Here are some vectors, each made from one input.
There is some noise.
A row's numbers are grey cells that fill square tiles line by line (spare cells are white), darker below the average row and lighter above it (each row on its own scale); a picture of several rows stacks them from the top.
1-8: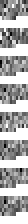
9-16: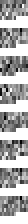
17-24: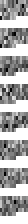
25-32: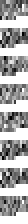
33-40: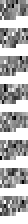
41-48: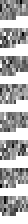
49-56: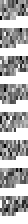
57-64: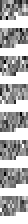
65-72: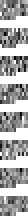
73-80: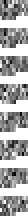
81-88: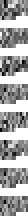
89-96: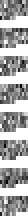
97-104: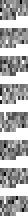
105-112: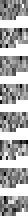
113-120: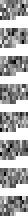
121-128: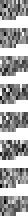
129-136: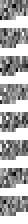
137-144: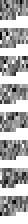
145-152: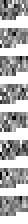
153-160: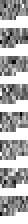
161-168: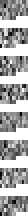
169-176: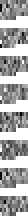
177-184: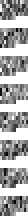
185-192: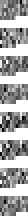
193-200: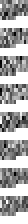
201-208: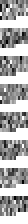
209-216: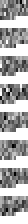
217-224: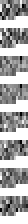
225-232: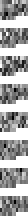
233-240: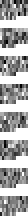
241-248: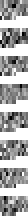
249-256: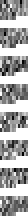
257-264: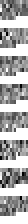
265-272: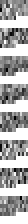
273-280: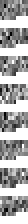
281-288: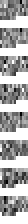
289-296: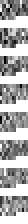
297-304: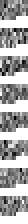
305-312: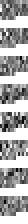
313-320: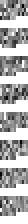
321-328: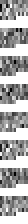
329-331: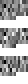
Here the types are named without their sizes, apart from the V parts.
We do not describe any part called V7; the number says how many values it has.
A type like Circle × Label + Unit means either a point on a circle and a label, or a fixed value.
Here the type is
List(Bool × V7).
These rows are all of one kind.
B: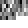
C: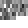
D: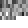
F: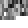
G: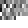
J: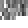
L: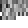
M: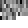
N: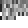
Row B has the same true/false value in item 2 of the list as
F and M.
